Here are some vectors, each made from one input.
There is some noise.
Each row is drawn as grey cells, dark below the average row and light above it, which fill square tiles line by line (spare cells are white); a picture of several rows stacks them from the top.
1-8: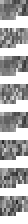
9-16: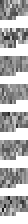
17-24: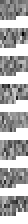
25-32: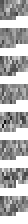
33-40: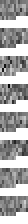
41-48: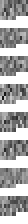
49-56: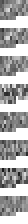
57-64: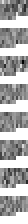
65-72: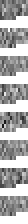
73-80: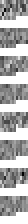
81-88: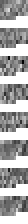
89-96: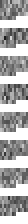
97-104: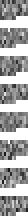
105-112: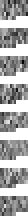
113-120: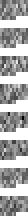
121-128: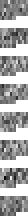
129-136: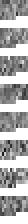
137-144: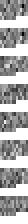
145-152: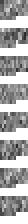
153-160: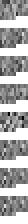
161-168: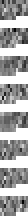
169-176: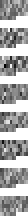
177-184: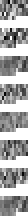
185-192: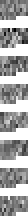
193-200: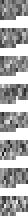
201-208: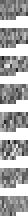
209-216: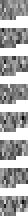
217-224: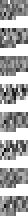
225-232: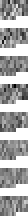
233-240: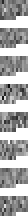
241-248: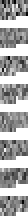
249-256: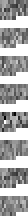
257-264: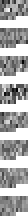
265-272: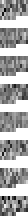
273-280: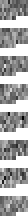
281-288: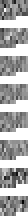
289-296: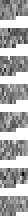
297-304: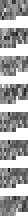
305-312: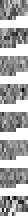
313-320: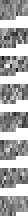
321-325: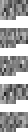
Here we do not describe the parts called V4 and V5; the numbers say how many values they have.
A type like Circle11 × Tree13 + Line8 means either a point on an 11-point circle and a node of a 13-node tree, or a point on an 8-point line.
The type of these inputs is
(Bool × V4 × V5 + Unit) × Label6.
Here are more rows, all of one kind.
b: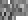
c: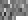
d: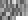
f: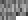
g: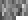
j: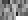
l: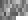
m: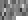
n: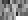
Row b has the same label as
c and m.
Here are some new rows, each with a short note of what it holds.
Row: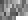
one of 6 labels, a true/false value, a value of V4 and a value of V5
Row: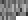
one of 6 labels, a true/false value, a value of V4 and a value of V5
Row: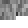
one of 6 labels, a true/false value, a value of V4 and a value of V5
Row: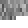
one of 6 labels, a true/false value, a value of V4 and a value of V5
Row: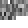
one of 6 labels, a true/false value, a value of V4 and a value of V5
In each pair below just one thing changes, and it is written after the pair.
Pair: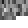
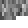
the value of V4
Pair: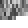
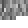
the label
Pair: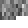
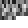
the true/false value
